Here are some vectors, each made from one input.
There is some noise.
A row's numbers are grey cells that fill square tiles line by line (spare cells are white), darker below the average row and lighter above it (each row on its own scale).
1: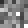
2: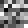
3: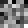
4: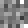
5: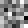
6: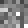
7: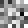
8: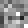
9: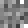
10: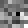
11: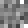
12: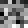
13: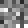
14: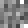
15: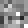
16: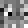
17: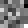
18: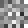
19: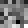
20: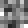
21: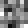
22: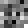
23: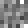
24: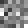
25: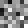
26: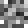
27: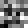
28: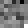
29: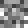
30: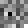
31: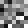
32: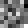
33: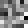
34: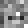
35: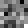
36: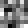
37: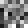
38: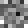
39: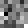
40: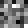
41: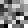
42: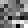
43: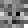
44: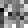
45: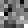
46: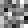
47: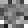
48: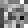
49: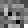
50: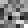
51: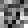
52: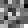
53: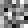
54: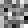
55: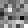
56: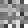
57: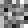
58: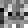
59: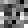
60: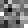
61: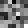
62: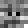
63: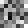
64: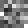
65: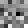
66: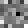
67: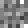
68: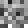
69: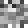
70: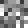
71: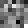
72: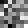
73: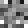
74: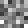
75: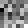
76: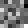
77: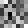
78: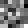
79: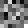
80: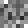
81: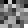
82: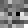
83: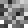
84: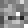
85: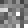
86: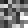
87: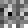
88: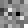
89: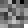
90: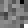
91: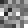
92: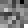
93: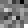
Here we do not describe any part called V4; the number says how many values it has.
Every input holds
a value of V4, together with a list of up to three points on a 5-point line.
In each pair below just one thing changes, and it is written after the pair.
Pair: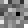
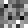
the value of V4
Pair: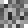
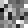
the place on the 5-point line in item 1 of the list
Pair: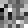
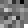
the value of V4
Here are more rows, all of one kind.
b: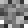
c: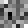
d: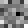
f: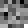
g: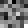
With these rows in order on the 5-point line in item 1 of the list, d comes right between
b and c.
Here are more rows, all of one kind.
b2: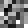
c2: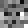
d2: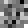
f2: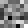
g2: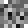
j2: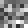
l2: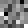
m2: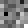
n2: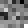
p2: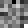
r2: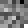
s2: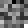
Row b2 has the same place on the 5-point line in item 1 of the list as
f2, p2 and s2.
